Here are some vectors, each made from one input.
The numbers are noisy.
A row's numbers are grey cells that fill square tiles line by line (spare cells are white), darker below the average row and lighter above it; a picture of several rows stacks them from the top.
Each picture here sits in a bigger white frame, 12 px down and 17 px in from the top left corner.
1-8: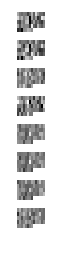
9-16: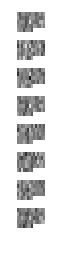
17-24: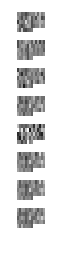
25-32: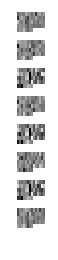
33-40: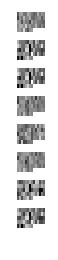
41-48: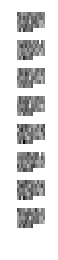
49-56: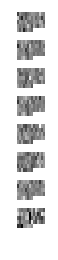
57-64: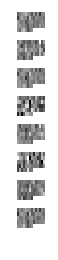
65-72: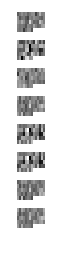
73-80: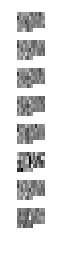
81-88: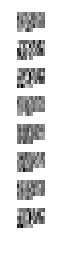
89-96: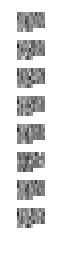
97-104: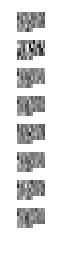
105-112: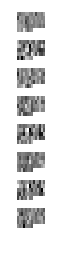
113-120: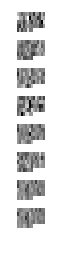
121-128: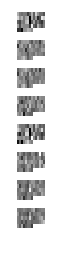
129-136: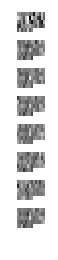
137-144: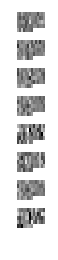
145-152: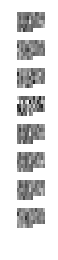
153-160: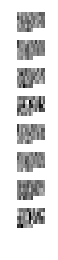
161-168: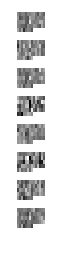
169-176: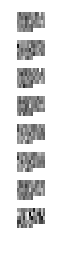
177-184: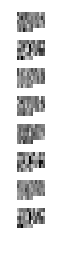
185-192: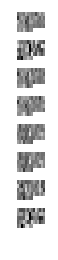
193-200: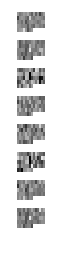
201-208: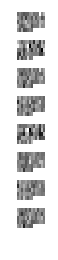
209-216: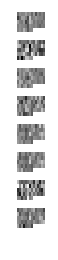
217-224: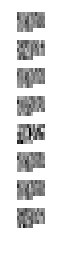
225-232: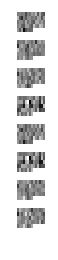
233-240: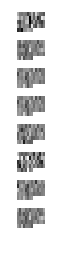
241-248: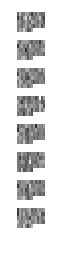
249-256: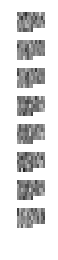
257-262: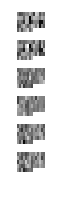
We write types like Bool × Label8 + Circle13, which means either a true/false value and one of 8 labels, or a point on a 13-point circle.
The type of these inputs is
Bool × (Label7 + Line8) × Line5 + Line9.
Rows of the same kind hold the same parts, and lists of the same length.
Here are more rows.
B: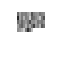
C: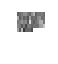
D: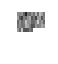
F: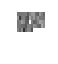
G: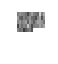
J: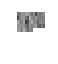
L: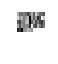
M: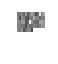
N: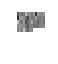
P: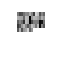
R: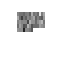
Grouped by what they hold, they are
B, D, G, R
C, F, J, M, N
L, P

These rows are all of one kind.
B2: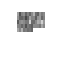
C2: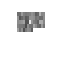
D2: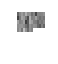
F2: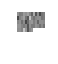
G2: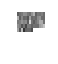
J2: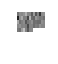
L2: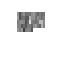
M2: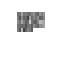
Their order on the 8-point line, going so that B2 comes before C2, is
B2, F2, L2, C2, D2, M2, J2, G2.
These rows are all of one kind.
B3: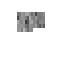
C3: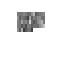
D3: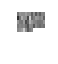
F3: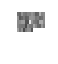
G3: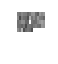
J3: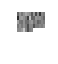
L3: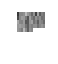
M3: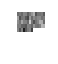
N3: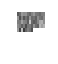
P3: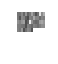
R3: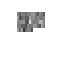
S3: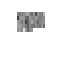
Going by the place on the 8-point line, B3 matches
F3 and R3.
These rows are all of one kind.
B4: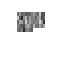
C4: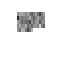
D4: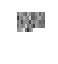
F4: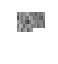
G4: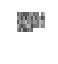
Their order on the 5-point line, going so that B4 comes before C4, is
G4, F4, B4, D4, C4.
